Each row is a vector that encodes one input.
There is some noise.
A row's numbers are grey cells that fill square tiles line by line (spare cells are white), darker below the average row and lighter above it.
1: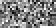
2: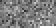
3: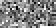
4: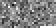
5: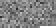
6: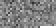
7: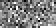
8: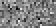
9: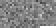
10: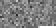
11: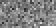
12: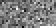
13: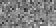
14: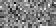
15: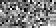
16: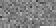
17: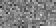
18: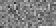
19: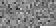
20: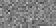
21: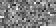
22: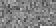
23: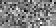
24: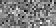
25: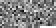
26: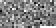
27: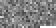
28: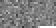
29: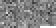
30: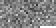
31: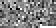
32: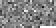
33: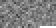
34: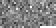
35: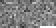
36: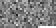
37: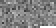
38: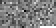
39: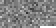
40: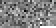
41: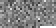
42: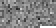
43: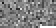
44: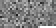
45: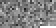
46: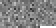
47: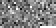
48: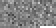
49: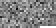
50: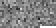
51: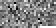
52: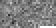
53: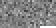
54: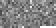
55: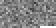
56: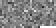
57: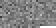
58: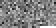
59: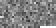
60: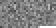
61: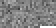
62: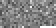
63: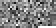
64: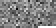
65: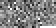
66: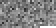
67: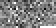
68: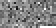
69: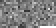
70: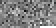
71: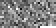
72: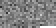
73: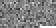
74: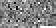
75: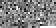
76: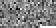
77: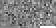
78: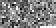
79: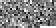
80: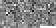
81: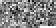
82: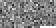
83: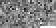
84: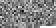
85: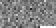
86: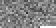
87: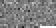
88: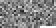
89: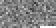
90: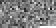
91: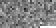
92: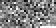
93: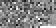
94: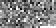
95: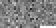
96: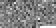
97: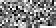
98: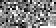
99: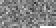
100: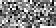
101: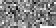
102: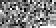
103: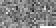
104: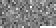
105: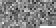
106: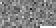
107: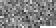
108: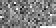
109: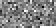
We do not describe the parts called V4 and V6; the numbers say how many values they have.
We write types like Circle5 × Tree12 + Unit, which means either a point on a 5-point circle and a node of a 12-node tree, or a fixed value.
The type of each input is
Label5 + (Line5 + V6) × V4.
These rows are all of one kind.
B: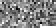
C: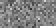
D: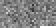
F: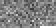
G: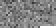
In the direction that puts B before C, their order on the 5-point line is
B, G, C, D, F.
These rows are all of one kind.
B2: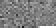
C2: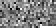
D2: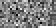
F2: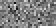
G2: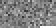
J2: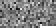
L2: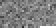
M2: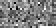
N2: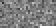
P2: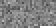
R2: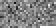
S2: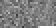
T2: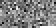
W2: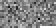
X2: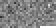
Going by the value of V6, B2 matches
C2, J2, L2 and M2.
